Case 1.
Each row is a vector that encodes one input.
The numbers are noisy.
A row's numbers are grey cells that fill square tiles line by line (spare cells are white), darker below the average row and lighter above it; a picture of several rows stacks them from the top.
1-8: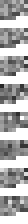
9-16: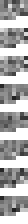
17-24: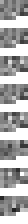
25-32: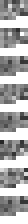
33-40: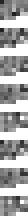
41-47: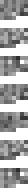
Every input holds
a point on an 8-point line.
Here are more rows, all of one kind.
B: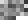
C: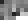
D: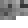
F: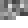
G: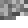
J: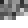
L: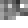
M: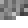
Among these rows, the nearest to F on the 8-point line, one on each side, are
L and M.
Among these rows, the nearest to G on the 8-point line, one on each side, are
B and C.
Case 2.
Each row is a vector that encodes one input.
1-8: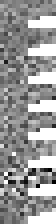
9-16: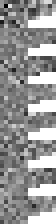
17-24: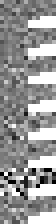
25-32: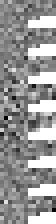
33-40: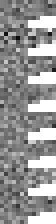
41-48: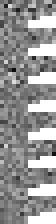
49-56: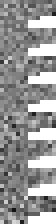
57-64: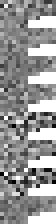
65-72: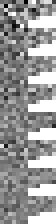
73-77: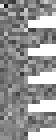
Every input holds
a point on a 15-point circle.
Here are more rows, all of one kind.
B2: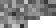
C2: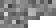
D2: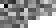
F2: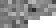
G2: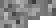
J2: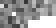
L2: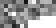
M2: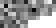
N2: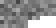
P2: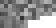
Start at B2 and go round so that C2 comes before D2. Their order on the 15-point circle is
B2, N2, M2, F2, L2, J2, C2, G2, D2, P2.
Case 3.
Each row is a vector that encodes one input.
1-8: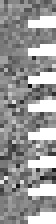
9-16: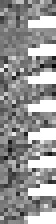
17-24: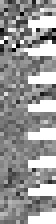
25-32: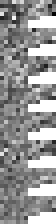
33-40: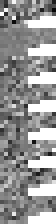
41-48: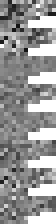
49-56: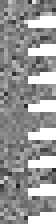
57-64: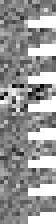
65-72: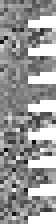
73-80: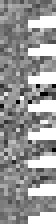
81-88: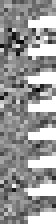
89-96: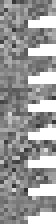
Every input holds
one of 7 labels.
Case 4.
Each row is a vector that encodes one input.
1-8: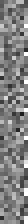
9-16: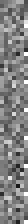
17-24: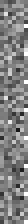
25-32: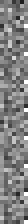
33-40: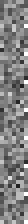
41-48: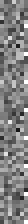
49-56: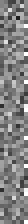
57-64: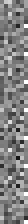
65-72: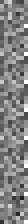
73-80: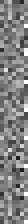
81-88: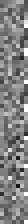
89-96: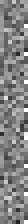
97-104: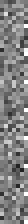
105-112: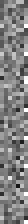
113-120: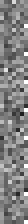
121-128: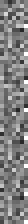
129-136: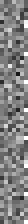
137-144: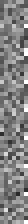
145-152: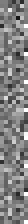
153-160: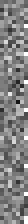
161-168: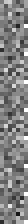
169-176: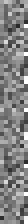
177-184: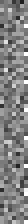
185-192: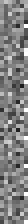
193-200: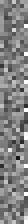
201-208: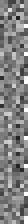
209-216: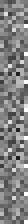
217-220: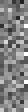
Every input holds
a point on a 19-point circle.
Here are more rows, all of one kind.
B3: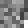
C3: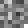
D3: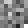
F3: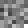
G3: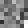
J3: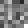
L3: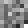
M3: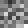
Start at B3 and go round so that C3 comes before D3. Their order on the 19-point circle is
B3, F3, M3, J3, C3, D3, L3, G3.
